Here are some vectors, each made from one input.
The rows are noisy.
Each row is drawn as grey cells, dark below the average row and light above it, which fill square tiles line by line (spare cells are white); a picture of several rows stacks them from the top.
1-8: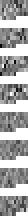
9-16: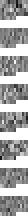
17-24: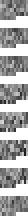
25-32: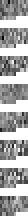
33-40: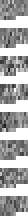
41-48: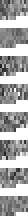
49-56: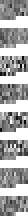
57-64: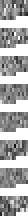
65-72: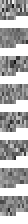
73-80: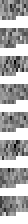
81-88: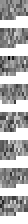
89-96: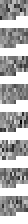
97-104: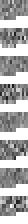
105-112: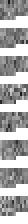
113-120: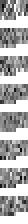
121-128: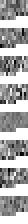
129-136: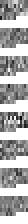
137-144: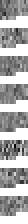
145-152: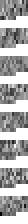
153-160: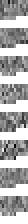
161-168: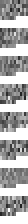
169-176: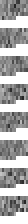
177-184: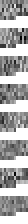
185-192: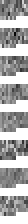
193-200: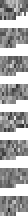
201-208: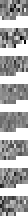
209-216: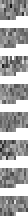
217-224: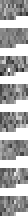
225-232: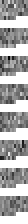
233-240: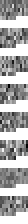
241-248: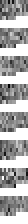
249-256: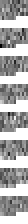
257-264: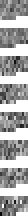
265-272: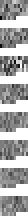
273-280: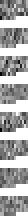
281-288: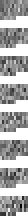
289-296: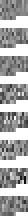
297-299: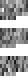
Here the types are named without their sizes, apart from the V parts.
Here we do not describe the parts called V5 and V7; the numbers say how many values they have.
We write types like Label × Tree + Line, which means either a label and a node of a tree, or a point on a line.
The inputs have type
Bool × Bool × Bool + Label × V5 + Line + V7.
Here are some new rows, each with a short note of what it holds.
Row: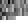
a point on a line
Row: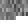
a label and a value of V5
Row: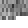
a label and a value of V5
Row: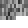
a label and a value of V5
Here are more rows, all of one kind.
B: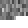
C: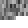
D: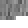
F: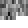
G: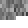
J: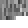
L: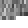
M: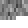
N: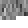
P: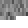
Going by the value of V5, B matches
C and D.
